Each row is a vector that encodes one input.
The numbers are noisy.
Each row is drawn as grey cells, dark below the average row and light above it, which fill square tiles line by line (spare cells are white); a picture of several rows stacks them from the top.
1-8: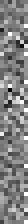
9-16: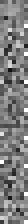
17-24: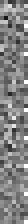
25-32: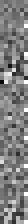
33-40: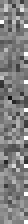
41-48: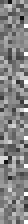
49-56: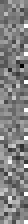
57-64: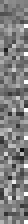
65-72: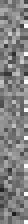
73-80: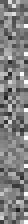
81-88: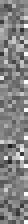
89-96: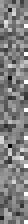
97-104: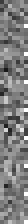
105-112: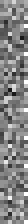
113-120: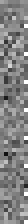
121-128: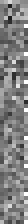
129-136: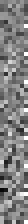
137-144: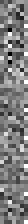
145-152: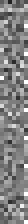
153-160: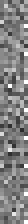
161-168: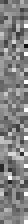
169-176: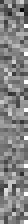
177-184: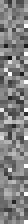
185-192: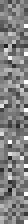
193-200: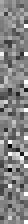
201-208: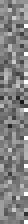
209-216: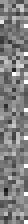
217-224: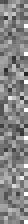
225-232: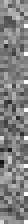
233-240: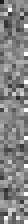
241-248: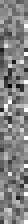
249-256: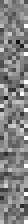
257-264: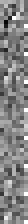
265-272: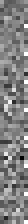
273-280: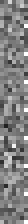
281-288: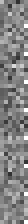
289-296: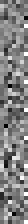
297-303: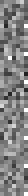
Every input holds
either a point on an 8-point line, or a point on a 9-point line and a true/false value.
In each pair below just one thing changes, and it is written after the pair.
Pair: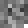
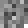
the true/false value
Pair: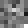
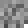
the true/false value
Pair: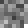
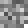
the place on the 9-point line
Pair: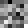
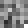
the true/false value
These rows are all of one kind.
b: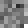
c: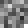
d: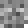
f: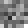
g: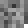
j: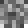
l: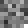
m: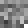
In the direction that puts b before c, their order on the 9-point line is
f, j, b, m, d, g, c, l.
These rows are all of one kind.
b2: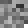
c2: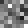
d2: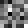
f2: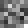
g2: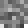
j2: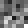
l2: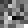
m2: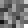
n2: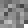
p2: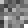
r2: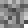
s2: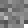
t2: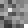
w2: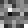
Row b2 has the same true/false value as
c2, g2, n2 and r2.
